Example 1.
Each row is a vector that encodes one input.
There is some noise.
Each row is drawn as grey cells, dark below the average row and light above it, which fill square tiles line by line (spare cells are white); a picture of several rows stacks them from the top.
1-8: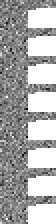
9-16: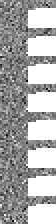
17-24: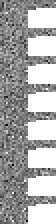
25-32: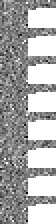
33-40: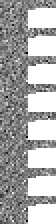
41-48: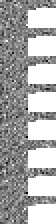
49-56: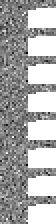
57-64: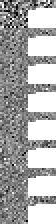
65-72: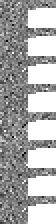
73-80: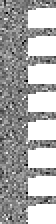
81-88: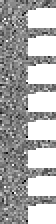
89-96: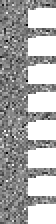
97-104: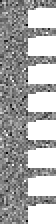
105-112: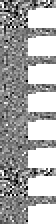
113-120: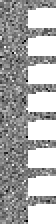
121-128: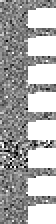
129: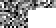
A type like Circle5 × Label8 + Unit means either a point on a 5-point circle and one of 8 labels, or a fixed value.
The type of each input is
List2(Line10).
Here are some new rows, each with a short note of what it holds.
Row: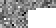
a list of two items
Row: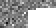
a list of one item
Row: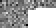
a list of two items
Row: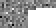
a list of two items
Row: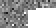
a list of one item
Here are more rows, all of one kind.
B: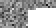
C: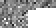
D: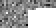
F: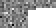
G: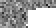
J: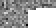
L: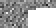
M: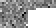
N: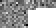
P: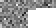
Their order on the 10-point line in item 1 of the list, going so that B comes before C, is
N, D, J, F, L, B, G, M, P, C.
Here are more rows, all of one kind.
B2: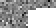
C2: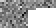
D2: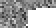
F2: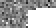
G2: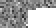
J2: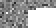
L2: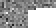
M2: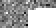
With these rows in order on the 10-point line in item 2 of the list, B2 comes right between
F2 and L2.
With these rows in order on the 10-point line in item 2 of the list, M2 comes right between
D2 and G2.
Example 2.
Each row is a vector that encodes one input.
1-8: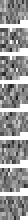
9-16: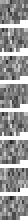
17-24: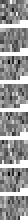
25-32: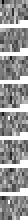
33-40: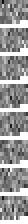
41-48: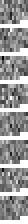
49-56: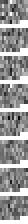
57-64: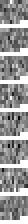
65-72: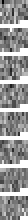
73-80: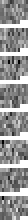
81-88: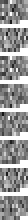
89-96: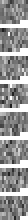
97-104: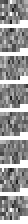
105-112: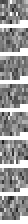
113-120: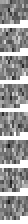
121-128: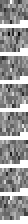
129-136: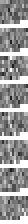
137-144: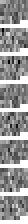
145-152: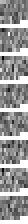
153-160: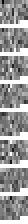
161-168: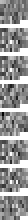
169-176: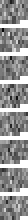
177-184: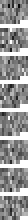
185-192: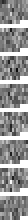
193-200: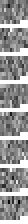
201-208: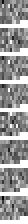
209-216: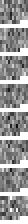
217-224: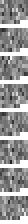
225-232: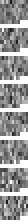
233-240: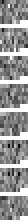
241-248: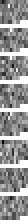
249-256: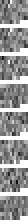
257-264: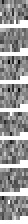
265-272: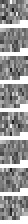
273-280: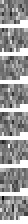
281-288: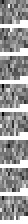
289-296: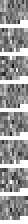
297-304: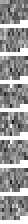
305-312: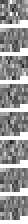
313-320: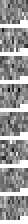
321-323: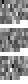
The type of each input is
Circle18 + Tree19 + Unit.
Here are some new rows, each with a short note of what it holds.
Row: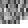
a fixed value
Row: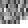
a fixed value
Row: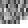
a fixed value
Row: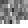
a node of a 19-node tree
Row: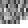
a fixed value
